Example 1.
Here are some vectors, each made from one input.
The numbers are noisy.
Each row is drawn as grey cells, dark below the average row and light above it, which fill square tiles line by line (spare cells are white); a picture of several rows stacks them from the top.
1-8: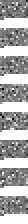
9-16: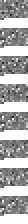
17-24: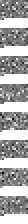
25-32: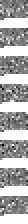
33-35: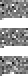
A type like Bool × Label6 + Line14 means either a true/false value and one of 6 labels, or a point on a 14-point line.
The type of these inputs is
Line8.
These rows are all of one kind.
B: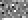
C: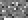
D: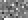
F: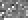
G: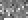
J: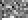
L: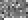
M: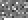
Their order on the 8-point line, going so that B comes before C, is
J, B, L, D, G, F, M, C.
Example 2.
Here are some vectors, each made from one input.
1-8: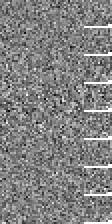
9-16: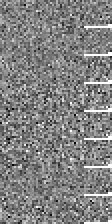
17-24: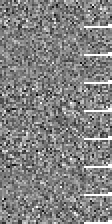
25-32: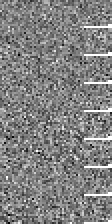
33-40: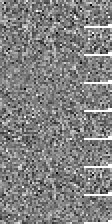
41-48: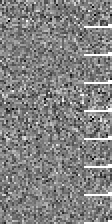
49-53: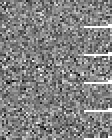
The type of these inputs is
Line5 × Line6.
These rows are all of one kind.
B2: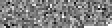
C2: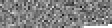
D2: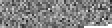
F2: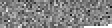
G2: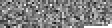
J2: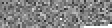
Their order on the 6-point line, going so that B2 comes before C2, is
D2, B2, C2, G2, F2, J2.
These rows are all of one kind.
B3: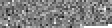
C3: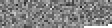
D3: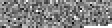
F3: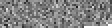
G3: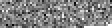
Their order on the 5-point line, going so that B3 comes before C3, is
D3, B3, C3, F3, G3.
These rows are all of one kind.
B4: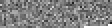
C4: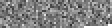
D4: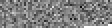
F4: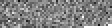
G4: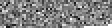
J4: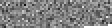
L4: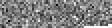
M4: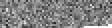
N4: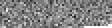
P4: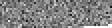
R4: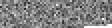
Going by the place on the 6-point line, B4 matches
D4, J4, L4 and M4.
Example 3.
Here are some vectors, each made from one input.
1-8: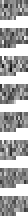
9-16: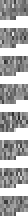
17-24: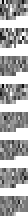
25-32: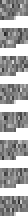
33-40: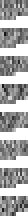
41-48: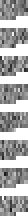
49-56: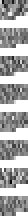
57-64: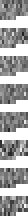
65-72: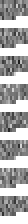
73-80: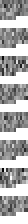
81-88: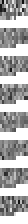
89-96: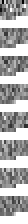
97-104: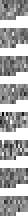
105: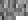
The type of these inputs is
Circle5 + Unit.
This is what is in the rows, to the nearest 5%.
About 95% of them hold a point on a 5-point circle. The rest hold a fixed value.
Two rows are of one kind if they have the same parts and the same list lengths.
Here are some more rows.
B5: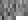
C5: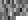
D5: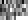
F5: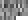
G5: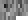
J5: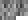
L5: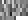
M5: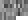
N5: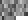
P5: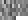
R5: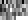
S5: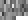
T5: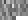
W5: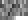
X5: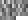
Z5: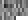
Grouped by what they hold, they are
B5, C5, F5, G5, J5, L5, M5, N5, P5, S5, T5, W5, X5, Z5
D5, R5

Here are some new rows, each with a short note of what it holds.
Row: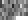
a point on a 5-point circle
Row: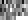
a fixed value
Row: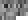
a point on a 5-point circle
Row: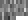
a point on a 5-point circle
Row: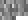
a point on a 5-point circle
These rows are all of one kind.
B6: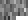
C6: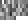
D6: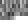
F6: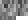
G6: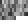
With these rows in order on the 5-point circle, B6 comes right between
D6 and F6.
